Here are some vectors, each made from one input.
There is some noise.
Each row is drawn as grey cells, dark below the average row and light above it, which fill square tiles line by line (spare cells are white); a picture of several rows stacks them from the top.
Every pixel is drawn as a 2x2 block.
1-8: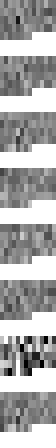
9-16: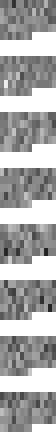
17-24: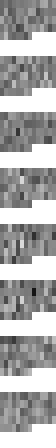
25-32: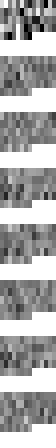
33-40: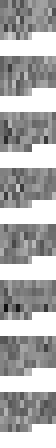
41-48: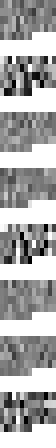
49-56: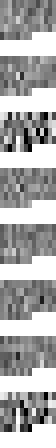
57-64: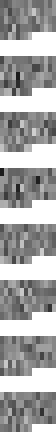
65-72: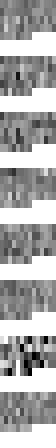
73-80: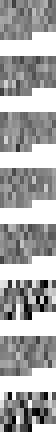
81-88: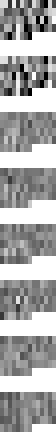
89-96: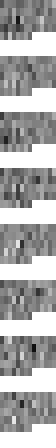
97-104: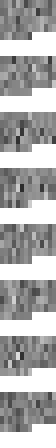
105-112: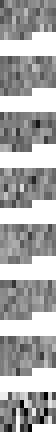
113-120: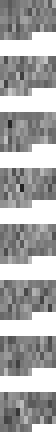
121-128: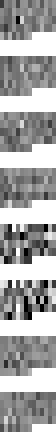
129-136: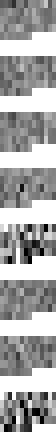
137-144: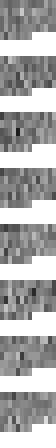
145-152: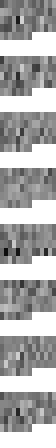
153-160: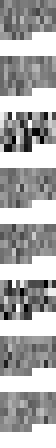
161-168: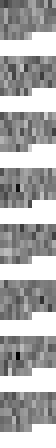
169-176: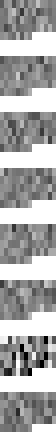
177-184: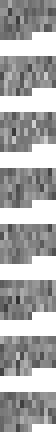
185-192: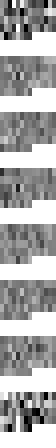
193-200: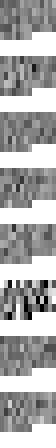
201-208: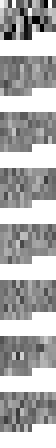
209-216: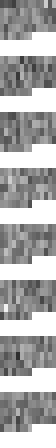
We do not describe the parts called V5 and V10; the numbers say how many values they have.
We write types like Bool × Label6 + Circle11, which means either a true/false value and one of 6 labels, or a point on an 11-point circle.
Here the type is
(Bool × Bool × Bool + Tree7) × V10 + V5.
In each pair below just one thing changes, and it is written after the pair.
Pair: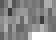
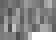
one of the three true/false values
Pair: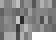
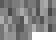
the value of V10
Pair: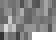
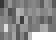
the value of V10
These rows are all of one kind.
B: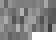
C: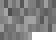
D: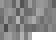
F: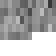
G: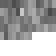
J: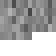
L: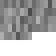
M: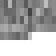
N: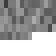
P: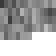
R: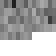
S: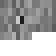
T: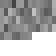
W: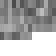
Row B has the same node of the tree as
G, P, R and S.
